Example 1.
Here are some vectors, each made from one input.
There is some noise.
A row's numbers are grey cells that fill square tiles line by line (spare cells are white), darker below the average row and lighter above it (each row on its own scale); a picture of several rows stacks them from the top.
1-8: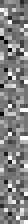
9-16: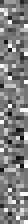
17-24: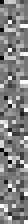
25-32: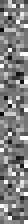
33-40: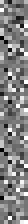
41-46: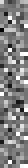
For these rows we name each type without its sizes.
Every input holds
a point on a line.
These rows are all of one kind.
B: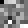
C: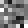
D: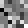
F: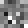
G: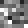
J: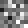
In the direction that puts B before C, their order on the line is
J, B, G, C, F, D.
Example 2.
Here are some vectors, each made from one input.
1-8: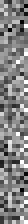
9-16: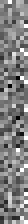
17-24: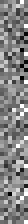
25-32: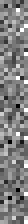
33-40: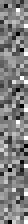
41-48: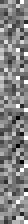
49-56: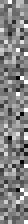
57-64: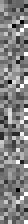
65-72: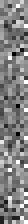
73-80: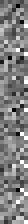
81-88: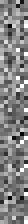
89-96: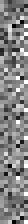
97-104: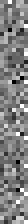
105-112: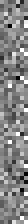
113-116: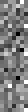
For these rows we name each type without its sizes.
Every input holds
four true/false values.
